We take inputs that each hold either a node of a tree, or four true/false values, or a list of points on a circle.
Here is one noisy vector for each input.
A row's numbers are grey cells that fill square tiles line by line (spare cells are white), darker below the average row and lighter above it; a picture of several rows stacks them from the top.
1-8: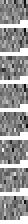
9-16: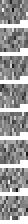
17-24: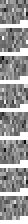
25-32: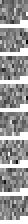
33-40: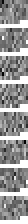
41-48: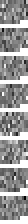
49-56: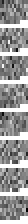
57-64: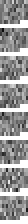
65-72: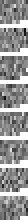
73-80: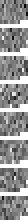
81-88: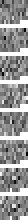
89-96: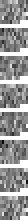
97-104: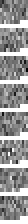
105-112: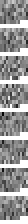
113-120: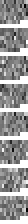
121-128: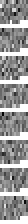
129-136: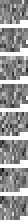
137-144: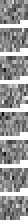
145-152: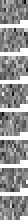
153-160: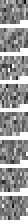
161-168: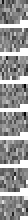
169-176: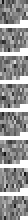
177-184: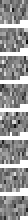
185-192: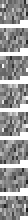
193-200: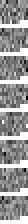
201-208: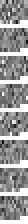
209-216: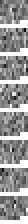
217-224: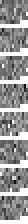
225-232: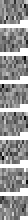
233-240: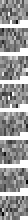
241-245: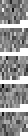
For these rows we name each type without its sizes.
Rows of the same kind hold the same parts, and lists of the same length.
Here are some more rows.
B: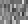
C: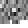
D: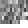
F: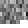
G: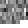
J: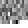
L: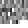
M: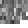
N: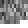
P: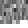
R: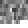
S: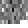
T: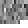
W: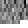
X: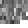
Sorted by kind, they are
B, M, N, P, R, S, X
C, J, L
D
F, T
G, W

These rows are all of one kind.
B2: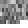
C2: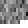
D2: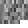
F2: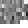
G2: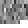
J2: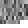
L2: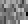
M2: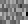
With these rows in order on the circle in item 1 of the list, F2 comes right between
J2 and M2.
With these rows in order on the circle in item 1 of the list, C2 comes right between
D2 and L2.
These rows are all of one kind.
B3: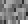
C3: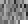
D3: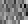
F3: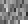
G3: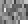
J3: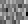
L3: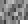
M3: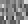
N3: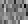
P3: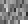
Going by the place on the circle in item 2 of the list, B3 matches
D3, J3 and N3.
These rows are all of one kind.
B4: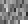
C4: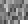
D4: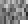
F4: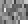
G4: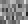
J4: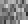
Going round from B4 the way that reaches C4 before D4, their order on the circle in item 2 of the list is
B4, C4, D4, F4, G4, J4.
